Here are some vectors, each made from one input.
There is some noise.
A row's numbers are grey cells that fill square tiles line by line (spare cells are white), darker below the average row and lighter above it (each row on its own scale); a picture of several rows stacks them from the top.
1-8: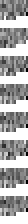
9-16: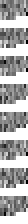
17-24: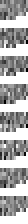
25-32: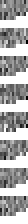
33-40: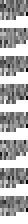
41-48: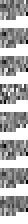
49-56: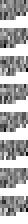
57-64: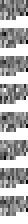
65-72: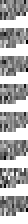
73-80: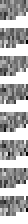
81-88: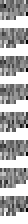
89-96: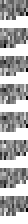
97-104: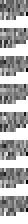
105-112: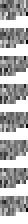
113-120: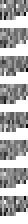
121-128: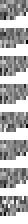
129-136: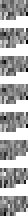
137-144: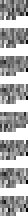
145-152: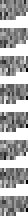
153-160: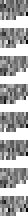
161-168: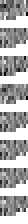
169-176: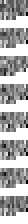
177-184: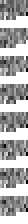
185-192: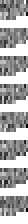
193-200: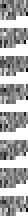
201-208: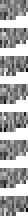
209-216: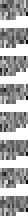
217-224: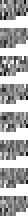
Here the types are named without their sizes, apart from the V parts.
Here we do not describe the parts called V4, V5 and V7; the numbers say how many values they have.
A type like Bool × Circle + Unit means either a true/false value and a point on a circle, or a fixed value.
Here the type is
Circle × V4 × V5 × V7 + List(Line).
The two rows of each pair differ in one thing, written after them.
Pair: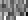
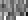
the value of V7
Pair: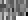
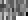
the value of V7
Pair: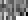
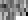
the place on the circle
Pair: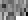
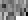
the value of V4
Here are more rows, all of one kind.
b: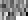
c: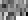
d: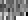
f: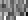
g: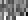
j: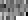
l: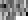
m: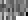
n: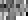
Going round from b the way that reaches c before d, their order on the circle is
b, c, f, g, m, d, j, n, l.
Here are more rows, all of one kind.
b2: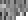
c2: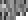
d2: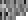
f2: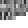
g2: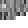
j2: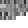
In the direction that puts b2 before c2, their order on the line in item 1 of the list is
f2, j2, d2, b2, c2, g2.
